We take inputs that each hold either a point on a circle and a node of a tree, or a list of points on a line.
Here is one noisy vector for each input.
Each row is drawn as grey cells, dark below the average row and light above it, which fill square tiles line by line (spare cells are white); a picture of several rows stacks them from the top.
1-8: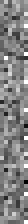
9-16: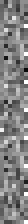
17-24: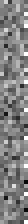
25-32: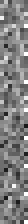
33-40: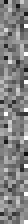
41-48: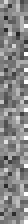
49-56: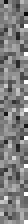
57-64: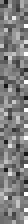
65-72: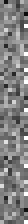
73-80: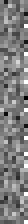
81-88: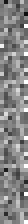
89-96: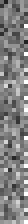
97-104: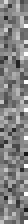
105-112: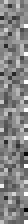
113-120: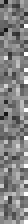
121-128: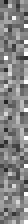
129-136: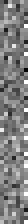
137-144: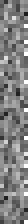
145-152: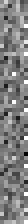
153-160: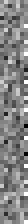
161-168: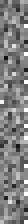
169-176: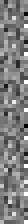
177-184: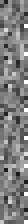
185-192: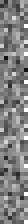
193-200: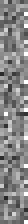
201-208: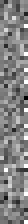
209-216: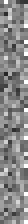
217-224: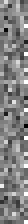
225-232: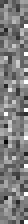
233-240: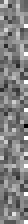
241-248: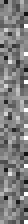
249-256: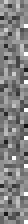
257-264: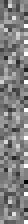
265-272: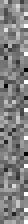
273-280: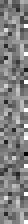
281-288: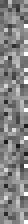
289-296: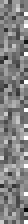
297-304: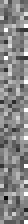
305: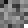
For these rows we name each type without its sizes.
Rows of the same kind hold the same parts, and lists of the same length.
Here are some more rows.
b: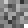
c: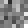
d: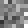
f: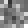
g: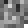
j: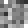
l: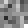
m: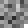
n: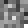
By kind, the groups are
b, l, m
c, d, f
g, n
j

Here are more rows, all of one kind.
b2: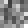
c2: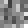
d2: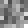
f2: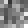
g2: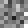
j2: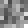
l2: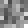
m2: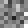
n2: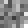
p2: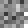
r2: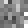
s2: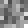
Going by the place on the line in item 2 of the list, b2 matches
g2 and m2.
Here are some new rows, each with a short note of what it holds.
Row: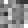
the empty list
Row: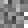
a list of two items
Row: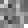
a list of one item
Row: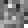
a point on a circle and a node of a tree
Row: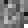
a point on a circle and a node of a tree
